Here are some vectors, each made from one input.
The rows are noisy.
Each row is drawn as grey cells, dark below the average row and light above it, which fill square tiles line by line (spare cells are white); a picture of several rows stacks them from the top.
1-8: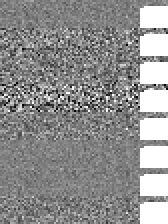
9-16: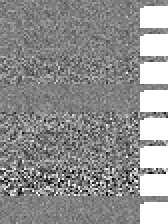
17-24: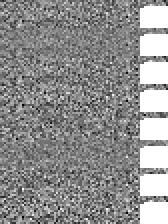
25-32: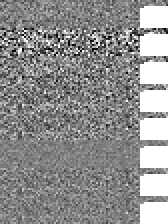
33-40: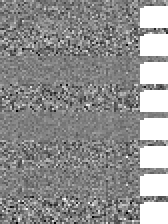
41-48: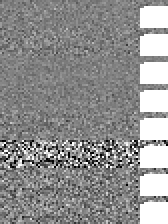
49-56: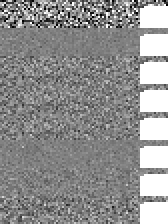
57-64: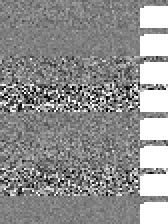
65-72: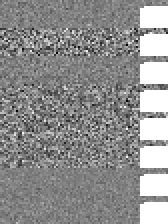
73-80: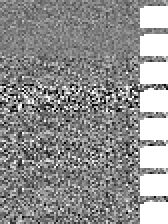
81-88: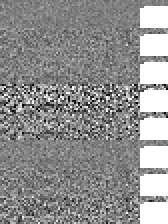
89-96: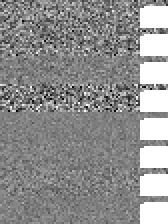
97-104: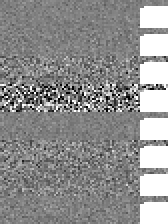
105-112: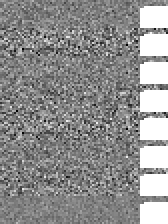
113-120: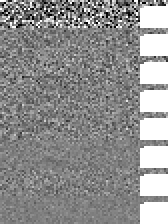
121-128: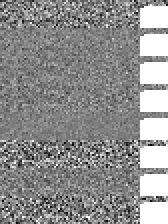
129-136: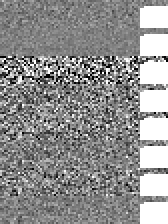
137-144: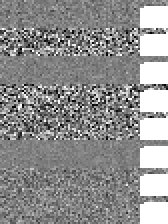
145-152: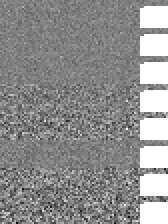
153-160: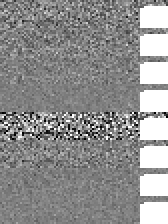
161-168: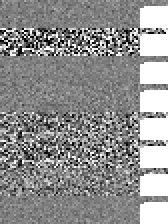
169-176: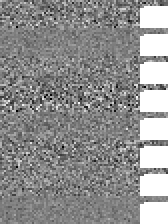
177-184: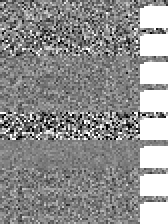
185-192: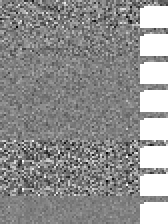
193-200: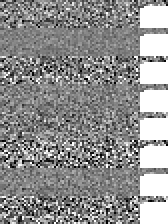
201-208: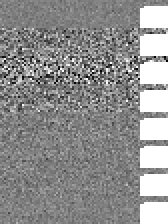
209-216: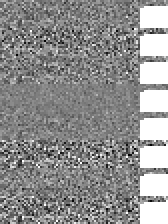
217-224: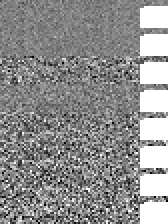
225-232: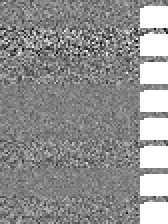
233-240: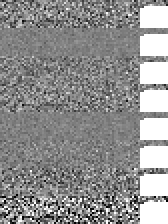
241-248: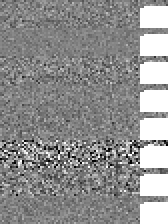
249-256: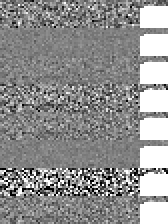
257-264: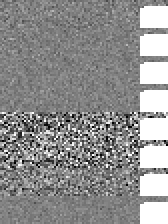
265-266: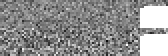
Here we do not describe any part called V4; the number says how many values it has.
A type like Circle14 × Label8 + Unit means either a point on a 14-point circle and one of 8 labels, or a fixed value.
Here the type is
Line6 + (Line7 + Line9 × V4) × V4 × V4.
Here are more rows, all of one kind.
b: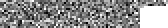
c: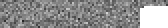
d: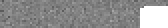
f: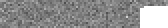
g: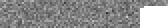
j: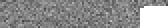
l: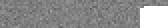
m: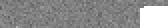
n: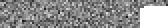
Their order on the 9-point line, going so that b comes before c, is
m, b, j, n, d, c, f, l, g.
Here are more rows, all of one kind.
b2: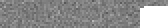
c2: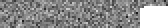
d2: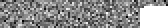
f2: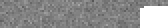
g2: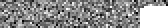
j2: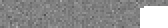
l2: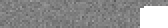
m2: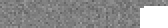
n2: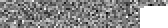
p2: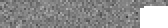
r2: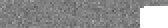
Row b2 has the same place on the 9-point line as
c2, f2, g2 and l2.
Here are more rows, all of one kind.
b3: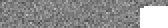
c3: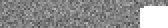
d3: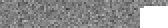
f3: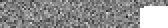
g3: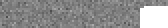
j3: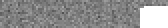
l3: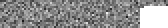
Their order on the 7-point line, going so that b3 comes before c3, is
f3, d3, l3, j3, b3, c3, g3.
